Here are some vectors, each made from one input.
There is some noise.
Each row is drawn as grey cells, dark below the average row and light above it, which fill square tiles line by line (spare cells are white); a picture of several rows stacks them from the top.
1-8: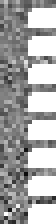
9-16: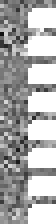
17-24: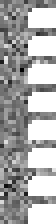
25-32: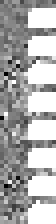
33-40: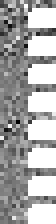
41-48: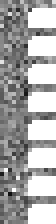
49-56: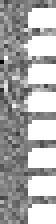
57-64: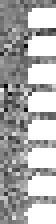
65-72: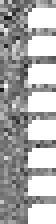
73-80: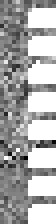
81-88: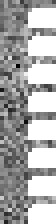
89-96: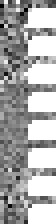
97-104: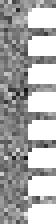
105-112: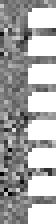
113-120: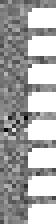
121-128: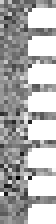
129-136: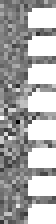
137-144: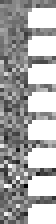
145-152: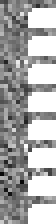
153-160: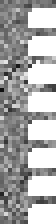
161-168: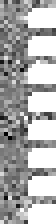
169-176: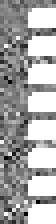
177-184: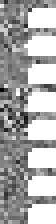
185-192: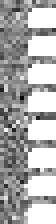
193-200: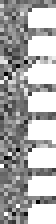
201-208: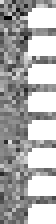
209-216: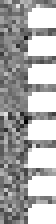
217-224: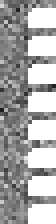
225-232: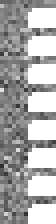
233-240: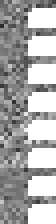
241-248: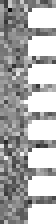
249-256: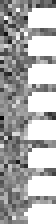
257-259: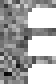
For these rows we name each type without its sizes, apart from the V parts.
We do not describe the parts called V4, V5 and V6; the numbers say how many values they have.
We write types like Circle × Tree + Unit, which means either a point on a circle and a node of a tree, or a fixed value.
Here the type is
Bool × V4 × V6 + Label × Label + V5.
